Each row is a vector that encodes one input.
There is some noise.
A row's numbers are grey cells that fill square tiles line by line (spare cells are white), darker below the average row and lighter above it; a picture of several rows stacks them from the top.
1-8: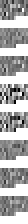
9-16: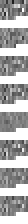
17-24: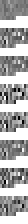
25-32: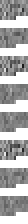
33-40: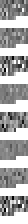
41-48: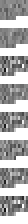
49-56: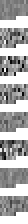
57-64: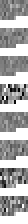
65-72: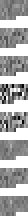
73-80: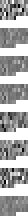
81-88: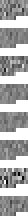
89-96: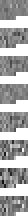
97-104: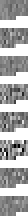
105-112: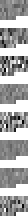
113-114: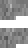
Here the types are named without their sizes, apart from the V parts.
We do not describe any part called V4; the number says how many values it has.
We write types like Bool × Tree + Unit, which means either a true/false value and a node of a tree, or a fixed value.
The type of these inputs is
List(Bool × V4).
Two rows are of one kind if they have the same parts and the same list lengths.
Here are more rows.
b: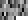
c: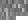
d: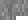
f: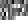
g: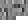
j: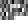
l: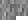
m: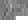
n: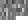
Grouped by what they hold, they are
b
c, d, f, l, n
g, j, m

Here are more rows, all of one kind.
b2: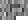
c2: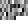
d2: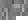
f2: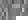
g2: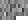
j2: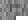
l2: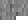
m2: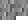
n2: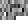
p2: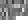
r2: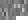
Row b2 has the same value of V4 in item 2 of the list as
c2, d2, j2 and n2.
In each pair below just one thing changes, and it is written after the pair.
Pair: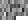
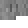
the true/false value in item 1 of the list
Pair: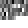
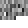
the true/false value in item 2 of the list
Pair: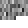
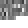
the value of V4 in item 2 of the list
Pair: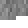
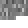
the value of V4 in item 2 of the list
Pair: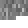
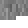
the value of V4 in item 2 of the list
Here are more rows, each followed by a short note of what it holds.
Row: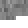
a list of one item
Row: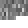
a list of two items
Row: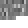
a list of two items
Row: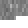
a list of one item
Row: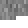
a list of two items
